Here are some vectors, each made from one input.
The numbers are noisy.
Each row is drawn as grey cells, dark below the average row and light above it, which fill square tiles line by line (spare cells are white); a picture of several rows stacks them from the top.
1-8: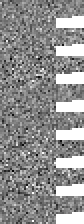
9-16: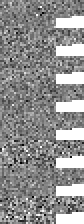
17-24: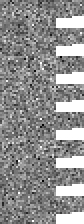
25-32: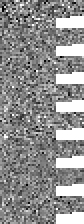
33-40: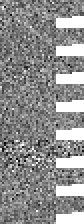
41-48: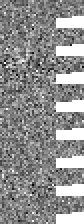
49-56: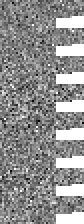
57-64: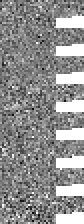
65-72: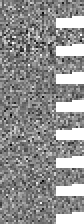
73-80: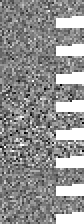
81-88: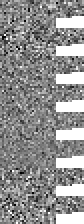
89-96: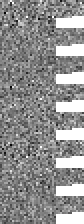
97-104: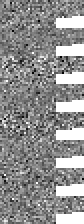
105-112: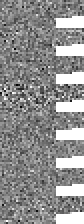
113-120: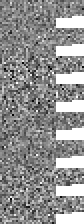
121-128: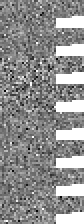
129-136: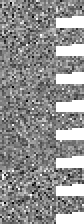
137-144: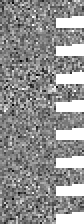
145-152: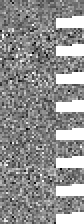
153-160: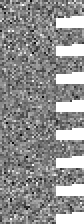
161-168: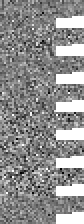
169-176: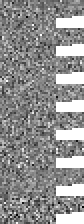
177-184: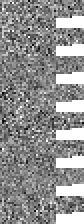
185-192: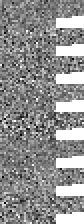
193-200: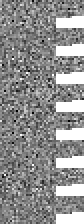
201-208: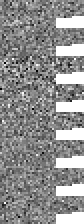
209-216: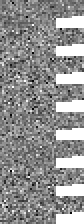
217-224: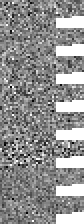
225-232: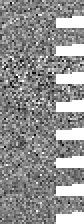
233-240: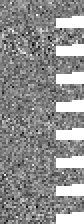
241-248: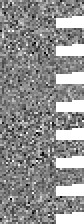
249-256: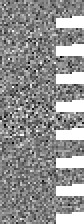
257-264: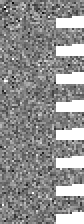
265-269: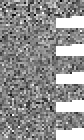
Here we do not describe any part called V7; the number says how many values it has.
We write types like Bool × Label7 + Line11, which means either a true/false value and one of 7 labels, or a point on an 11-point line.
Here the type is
(Bool × V7 + Label9) × Line5.
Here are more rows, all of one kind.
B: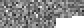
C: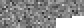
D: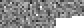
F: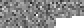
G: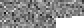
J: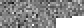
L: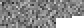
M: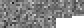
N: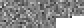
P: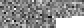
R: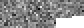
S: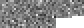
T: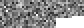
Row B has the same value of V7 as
G, J, P and R.
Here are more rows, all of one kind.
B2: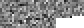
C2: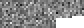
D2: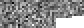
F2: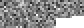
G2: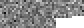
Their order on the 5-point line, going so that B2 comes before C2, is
G2, F2, B2, C2, D2.
